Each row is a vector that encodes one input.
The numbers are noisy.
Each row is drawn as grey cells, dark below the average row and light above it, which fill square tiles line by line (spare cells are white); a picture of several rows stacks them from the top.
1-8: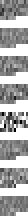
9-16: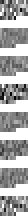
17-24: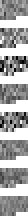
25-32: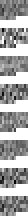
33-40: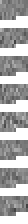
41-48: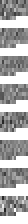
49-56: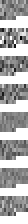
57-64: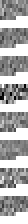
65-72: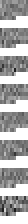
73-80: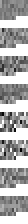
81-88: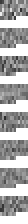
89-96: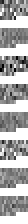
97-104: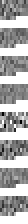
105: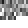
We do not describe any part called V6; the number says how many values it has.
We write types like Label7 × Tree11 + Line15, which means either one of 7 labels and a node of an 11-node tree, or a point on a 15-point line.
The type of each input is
Line5 × (Line5 + V6).
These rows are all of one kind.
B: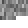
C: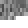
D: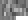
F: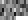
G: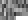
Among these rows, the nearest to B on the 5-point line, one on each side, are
C and F.
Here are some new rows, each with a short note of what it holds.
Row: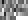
a point on a 5-point line and a value of V6
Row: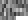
a point on a 5-point line and a value of V6
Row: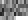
a point on each of two 5-point lines
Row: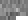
a point on a 5-point line and a value of V6
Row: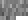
a point on each of two 5-point lines
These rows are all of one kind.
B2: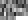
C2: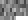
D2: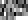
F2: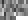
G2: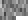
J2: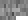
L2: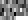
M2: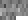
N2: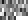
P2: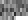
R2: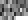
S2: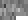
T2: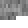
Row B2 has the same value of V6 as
C2, J2 and N2.
